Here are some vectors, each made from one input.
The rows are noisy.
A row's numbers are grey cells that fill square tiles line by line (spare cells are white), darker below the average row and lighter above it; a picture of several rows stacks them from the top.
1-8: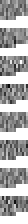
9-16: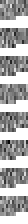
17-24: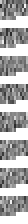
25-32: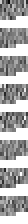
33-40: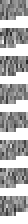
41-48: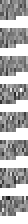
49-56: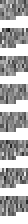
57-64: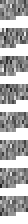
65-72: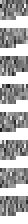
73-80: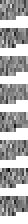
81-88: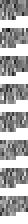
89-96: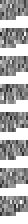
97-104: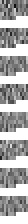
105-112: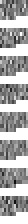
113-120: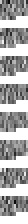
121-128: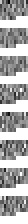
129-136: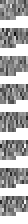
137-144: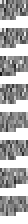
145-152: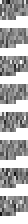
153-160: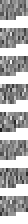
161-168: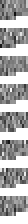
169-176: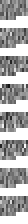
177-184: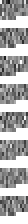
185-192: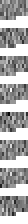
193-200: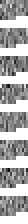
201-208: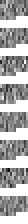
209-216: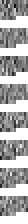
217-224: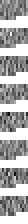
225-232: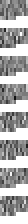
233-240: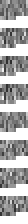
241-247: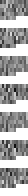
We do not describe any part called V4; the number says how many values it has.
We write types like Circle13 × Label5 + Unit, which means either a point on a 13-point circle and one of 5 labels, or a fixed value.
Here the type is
Bool × (Line10 + V4) + Tree11.
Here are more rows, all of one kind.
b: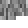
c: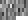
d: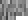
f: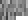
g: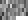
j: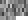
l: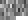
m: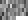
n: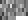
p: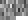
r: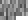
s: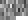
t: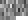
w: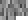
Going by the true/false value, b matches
d, f, r and w.
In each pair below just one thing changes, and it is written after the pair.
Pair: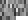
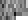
the true/false value
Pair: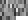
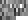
the value of V4
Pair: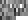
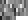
the value of V4
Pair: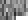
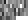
the true/false value
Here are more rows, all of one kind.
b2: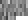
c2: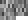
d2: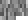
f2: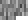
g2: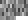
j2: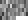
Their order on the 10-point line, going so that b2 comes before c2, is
b2, j2, f2, g2, d2, c2.
